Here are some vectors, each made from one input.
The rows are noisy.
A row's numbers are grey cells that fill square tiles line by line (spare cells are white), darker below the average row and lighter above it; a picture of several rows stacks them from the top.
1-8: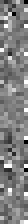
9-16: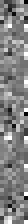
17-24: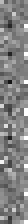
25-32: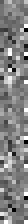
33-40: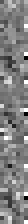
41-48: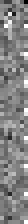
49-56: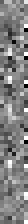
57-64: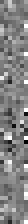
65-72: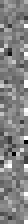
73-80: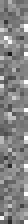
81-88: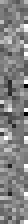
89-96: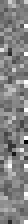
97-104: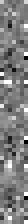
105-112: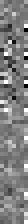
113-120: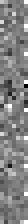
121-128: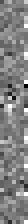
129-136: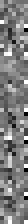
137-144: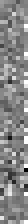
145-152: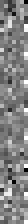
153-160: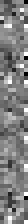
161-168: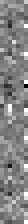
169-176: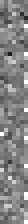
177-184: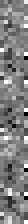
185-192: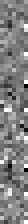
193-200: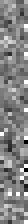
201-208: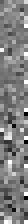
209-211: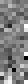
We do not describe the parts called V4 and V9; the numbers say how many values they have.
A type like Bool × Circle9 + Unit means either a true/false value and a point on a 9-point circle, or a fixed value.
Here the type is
Bool × V4 + Line5 × V9.
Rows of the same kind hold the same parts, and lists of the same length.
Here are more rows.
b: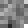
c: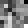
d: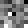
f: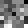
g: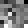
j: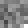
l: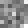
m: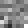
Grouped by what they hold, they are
b, j, l, m
c, d, f, g

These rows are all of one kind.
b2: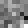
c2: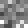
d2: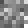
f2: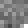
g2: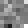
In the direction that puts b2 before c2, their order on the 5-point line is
d2, b2, c2, g2, f2.
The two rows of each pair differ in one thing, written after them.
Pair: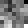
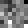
the true/false value
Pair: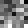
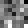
the true/false value
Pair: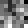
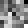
the value of V4
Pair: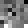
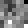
the value of V4
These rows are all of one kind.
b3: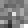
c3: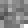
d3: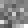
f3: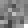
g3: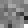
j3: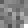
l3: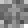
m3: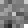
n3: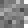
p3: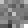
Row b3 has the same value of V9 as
d3, f3 and j3.
